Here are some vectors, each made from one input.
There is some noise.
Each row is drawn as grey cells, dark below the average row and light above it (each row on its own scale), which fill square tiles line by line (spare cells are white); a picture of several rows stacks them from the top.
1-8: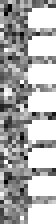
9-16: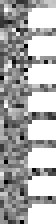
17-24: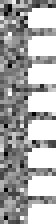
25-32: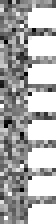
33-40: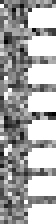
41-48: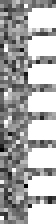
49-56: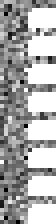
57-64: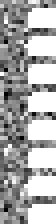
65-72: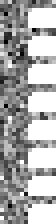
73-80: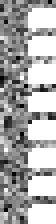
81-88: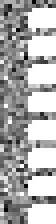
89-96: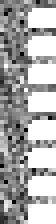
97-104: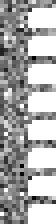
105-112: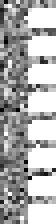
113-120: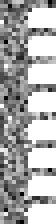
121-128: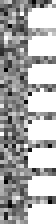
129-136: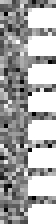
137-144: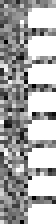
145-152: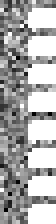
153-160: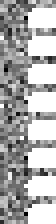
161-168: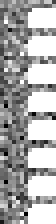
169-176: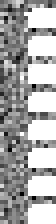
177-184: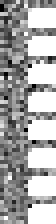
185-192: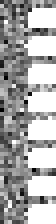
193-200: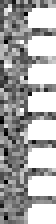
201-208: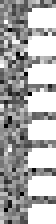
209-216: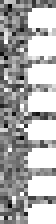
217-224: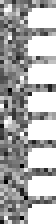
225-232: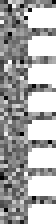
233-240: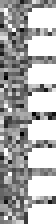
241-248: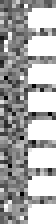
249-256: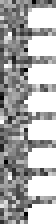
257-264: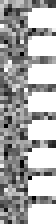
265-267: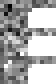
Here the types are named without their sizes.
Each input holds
a true/false value, together with either a point on a circle, or a point on a line.
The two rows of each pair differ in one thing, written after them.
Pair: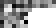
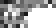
the place on the circle
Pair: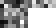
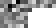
the true/false value
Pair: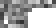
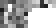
the true/false value
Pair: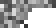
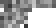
the place on the circle
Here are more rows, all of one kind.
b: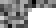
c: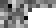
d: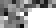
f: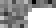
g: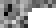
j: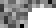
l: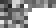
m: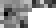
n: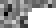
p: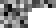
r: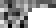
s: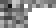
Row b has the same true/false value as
d, f and j.
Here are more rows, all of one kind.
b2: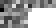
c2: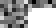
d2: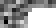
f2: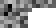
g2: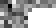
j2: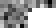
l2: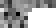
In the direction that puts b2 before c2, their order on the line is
b2, g2, d2, j2, l2, c2, f2.
